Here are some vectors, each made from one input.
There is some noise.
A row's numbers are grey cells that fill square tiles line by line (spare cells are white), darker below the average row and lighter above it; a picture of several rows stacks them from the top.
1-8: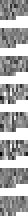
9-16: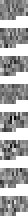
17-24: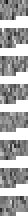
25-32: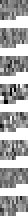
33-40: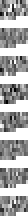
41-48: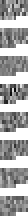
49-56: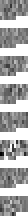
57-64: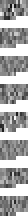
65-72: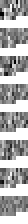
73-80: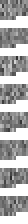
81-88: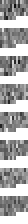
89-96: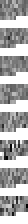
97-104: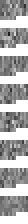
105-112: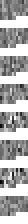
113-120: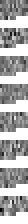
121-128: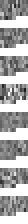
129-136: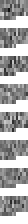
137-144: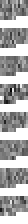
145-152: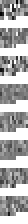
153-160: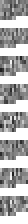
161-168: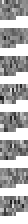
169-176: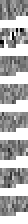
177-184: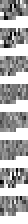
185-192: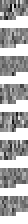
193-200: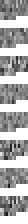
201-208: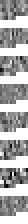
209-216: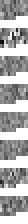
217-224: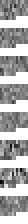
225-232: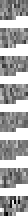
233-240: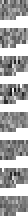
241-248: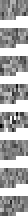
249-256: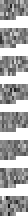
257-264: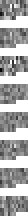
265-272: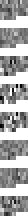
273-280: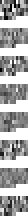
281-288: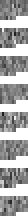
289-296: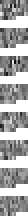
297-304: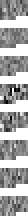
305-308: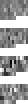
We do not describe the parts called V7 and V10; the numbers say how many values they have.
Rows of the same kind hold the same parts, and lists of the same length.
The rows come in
4 kinds.
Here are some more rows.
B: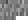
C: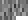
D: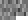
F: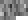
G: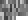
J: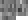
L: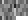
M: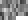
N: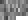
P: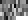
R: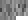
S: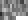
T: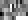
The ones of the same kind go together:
B, M
C, L, P, R, S, T
D, F, J
G, N

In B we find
a point on a 9-point circle and two values of V10.
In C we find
a value of V10.
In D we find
a point on a 6-point circle, three true/false values and a value of V7.
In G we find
a point on a 6-point circle and a value of V7.
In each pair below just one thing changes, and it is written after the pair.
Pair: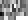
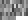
one of the three true/false values
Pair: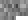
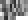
the value of V7
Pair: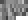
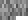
one of the three true/false values
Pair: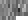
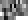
the value of V7
